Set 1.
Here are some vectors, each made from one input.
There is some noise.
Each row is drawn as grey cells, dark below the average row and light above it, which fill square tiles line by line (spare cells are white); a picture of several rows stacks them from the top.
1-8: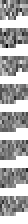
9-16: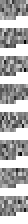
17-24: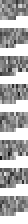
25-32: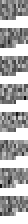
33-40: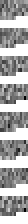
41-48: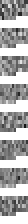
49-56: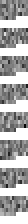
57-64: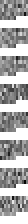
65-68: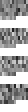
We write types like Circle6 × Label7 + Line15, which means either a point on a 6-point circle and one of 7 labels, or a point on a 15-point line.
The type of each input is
Line7.
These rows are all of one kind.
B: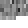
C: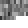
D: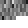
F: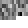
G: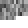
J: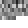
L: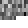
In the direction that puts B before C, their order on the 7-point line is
L, F, G, B, J, D, C.
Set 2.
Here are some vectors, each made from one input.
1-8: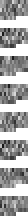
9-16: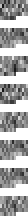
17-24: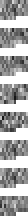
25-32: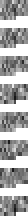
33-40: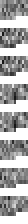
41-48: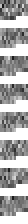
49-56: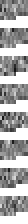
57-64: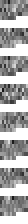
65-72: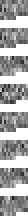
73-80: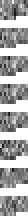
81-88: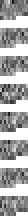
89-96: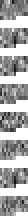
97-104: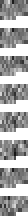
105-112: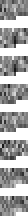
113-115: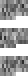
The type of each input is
Line8.
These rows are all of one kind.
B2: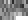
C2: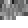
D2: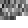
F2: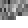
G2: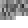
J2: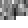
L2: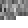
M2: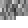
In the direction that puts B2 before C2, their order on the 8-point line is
J2, M2, G2, B2, C2, L2, F2, D2.
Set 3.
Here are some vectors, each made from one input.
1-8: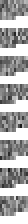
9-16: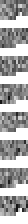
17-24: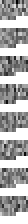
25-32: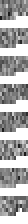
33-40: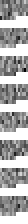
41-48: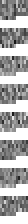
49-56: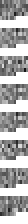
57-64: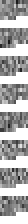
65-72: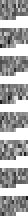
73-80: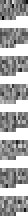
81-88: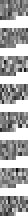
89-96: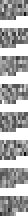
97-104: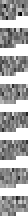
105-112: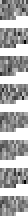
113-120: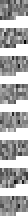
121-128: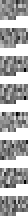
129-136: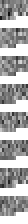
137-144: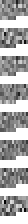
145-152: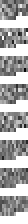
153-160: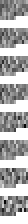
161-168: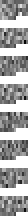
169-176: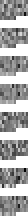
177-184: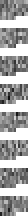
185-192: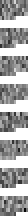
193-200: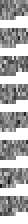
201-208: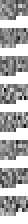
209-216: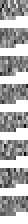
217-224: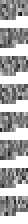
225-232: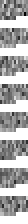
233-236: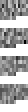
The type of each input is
Line7.
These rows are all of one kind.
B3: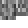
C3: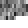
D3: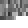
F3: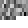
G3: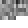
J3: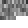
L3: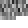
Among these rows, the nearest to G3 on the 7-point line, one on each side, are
J3 and L3.
